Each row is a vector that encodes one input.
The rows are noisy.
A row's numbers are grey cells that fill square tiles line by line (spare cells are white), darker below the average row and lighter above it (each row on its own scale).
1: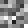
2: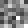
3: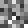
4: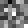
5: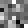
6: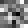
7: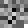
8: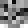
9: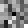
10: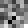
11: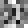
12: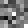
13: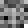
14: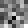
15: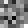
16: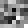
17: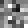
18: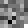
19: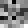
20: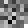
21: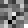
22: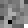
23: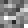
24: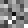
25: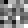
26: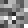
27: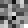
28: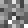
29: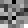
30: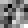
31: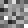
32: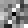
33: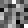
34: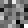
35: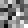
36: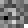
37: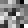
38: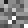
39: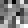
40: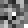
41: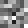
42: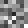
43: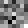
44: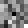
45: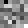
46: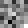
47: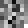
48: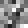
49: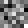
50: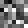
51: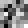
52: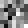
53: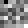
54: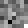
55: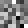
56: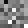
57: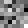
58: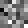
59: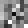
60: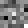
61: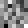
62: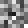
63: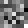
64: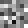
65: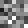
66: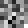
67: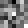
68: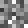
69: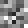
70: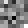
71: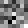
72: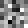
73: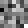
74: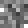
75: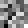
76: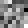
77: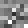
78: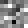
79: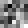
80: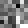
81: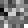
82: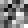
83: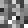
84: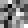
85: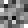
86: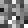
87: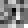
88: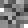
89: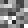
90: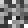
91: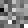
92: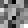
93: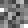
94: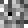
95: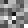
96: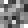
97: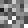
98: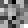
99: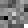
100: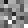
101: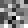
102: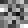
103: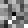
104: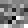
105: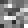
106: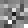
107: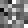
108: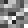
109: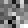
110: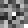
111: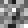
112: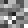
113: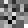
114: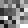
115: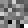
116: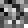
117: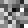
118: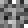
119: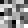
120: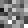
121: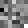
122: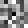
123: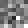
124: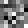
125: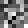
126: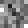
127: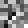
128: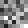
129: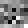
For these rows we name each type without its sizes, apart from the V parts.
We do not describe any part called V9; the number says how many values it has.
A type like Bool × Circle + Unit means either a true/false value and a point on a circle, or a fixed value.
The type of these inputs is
Bool × (Line + V9).
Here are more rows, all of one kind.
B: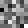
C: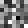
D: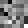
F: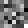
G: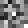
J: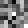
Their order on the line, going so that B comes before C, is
F, B, D, G, C, J.
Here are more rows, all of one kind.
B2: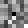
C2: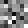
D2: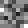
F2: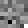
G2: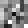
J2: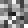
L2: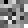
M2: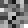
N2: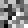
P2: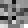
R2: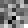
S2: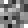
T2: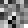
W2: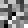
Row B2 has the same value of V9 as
C2, D2 and M2.
